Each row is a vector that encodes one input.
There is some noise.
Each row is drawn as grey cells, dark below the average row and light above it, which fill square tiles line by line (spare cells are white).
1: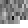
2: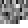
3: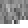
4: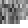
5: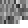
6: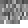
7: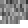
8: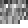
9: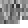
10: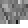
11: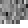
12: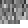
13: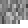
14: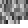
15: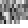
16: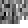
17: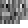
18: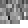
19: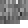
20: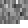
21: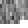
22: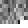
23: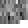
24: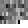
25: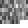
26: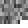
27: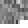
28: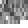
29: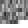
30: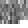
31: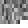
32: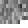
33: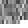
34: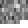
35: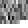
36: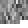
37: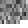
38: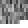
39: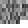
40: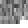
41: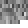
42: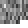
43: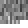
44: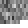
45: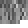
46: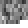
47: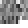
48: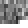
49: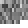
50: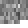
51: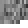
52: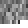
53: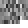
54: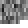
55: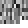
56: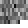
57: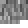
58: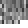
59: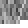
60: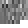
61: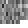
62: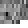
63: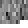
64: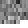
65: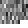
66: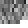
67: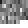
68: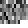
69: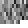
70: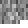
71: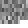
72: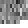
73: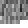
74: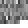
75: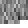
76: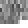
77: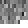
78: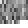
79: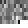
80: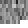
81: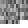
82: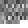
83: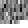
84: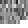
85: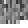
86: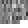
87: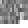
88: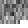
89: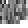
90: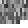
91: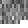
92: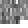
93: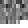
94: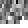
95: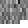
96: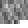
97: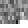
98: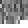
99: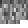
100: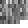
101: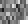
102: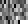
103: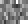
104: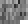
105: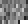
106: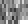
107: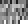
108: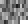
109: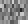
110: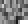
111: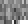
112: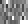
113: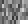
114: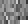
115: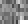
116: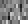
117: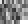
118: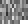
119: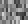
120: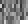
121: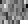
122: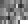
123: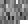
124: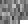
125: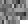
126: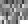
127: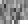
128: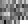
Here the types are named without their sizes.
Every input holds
a label, together with either a point on a circle, or a point on a line.
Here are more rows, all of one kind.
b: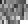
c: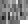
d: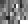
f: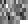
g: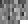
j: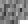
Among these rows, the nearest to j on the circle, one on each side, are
b and c.
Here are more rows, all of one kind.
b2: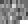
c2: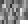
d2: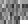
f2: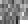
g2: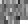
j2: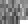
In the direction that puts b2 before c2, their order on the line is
b2, c2, j2, f2, d2, g2.
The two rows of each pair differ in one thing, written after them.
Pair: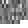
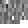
the place on the circle
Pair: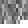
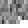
the place on the circle
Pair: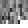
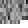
the place on the circle
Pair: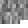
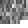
the place on the circle
